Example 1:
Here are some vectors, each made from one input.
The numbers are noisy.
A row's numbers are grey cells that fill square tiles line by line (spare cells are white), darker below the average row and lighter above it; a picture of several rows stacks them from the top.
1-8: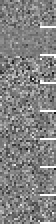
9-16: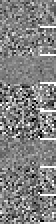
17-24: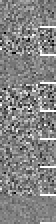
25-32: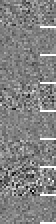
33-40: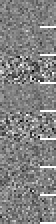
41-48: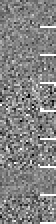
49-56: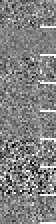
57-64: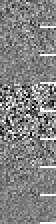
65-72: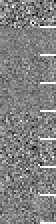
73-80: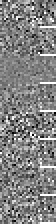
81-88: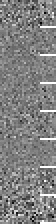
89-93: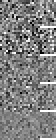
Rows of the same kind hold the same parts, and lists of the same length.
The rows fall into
2 kinds.
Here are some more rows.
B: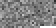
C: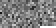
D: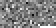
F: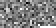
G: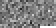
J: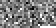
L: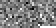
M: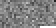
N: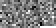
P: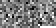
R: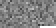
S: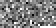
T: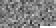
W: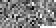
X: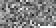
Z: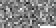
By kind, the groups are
B, C, D, F, G, N, P, S, T, X
J, L, M, R, W, Z

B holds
one of 6 labels and three true/false values.
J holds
one of 6 labels.
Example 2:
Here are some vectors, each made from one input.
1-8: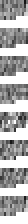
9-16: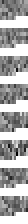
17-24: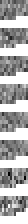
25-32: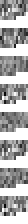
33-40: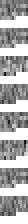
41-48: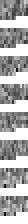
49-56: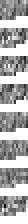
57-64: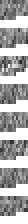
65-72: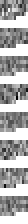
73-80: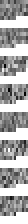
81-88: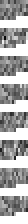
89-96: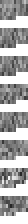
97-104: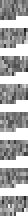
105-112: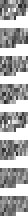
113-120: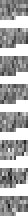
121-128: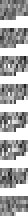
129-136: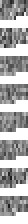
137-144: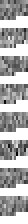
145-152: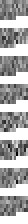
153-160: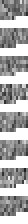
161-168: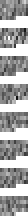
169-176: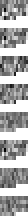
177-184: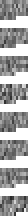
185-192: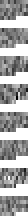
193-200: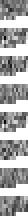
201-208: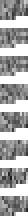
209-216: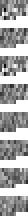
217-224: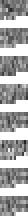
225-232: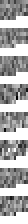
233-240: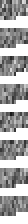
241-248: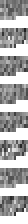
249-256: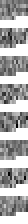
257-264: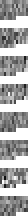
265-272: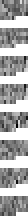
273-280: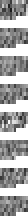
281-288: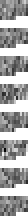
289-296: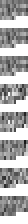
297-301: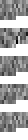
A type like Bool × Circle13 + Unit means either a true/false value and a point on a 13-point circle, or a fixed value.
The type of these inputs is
Line4 × Line5 + Line13.
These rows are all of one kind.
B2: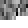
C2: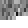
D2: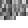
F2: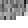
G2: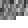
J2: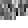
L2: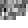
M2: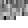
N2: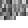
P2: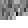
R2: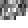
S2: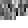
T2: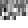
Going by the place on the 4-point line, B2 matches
J2, R2 and S2.
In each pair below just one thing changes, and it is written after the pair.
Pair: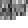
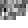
the place on the 5-point line
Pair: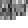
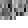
the place on the 4-point line
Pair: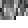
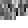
the place on the 5-point line
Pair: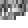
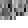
the place on the 5-point line
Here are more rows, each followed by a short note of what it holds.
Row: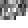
a point on a 4-point line and a point on a 5-point line
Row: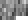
a point on a 13-point line
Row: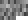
a point on a 13-point line
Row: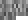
a point on a 13-point line
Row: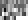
a point on a 4-point line and a point on a 5-point line
